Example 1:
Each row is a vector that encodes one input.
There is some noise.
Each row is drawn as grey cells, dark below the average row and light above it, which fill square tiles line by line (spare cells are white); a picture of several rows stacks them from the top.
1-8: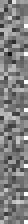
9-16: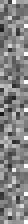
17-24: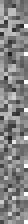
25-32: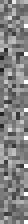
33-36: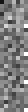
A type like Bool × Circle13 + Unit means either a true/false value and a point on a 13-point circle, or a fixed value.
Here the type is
Line6.
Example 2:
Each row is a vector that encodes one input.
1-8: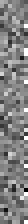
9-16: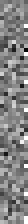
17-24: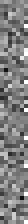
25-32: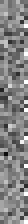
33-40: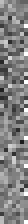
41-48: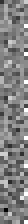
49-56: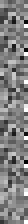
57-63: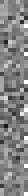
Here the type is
Tree11.
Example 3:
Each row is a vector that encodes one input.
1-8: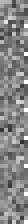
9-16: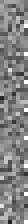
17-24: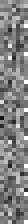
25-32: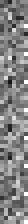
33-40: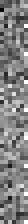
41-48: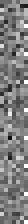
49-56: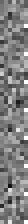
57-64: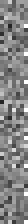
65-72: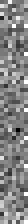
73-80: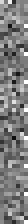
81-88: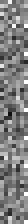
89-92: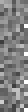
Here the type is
Line4 × Line6.
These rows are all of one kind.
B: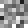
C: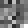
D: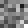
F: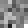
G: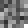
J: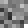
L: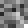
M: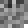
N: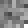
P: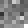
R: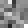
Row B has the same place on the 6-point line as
C, M, N and P.
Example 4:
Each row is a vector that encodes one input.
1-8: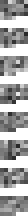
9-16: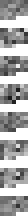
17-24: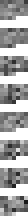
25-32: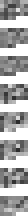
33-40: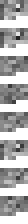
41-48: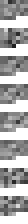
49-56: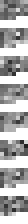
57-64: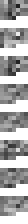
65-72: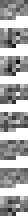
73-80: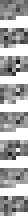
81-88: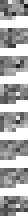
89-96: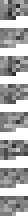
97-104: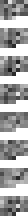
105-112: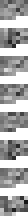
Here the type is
Line13.
